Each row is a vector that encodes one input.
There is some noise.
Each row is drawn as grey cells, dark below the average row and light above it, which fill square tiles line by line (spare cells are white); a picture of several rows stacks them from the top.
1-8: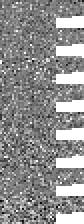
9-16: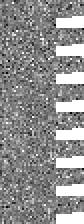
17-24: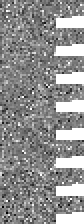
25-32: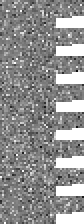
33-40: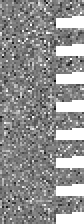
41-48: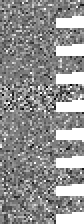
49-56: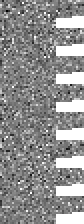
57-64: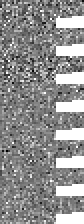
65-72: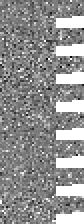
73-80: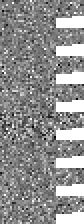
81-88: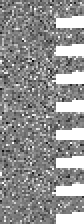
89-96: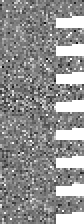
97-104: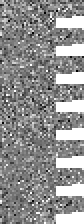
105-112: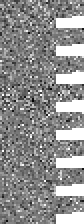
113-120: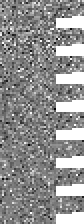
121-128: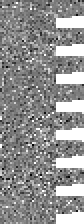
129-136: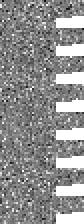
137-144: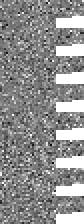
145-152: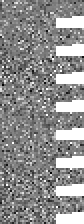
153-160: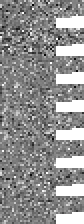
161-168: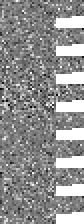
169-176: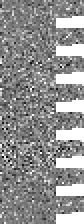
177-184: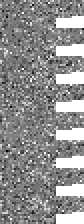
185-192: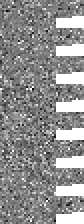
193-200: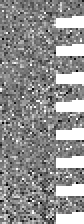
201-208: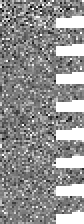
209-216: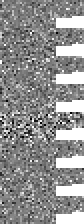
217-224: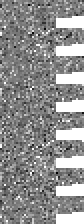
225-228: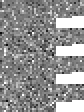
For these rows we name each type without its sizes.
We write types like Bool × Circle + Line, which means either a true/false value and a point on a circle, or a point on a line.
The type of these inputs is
(Bool × Bool × Bool + Tree) × List(Circle).
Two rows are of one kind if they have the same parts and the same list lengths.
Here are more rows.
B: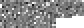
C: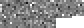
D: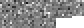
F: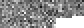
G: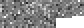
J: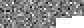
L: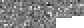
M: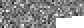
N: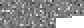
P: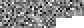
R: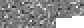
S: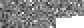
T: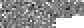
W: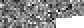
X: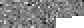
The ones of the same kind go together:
B, T, W
C, D
F
G, J, P, R, S
L, M
N, X

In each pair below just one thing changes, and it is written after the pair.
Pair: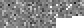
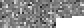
the node of the tree
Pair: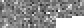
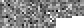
the place on the circle in item 1 of the list
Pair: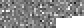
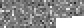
the place on the circle in item 1 of the list
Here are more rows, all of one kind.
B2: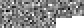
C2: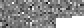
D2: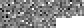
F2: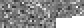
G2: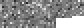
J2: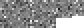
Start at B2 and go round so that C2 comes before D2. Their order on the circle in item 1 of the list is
B2, F2, G2, C2, J2, D2.
